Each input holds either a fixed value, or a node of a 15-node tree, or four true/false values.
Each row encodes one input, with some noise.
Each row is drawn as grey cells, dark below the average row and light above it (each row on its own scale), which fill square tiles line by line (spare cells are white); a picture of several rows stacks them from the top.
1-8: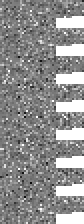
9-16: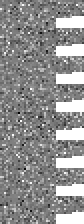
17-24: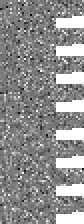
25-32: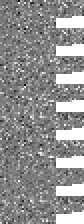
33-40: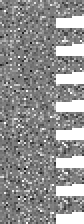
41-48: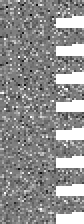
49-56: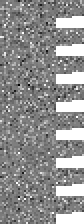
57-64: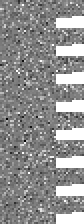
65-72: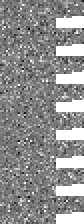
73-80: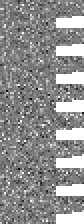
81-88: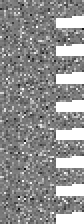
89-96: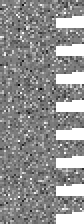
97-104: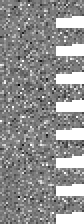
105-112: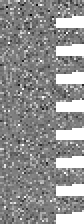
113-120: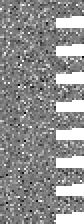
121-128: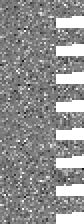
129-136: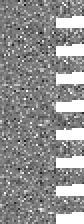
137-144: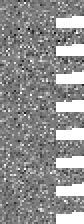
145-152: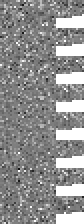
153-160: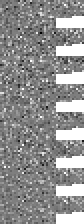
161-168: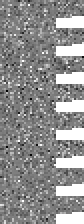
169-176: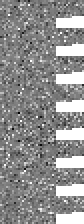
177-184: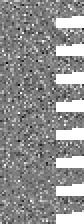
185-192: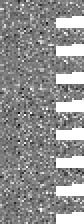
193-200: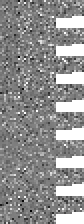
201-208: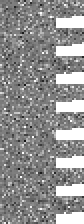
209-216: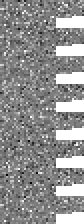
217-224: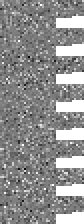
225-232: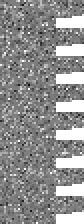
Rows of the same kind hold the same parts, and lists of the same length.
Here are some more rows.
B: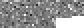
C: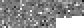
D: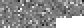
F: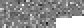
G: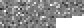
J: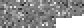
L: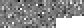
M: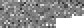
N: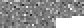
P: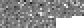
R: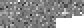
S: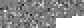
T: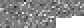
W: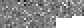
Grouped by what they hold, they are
B, N
C, D, F, L, P, T, W
G, J, M, R, S

